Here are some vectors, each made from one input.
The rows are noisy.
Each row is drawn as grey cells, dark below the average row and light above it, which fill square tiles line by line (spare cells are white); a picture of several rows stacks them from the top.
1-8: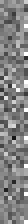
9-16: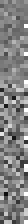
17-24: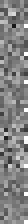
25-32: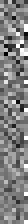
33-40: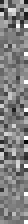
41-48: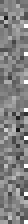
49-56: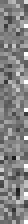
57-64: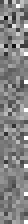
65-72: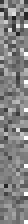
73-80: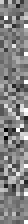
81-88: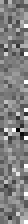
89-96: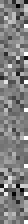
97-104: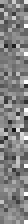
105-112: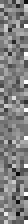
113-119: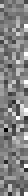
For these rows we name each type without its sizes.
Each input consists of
a list of items, each a point on each of two lines.
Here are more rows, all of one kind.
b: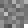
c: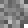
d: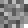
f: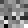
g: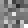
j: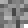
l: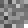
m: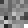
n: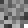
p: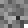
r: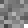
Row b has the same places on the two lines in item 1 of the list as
f, g and n.
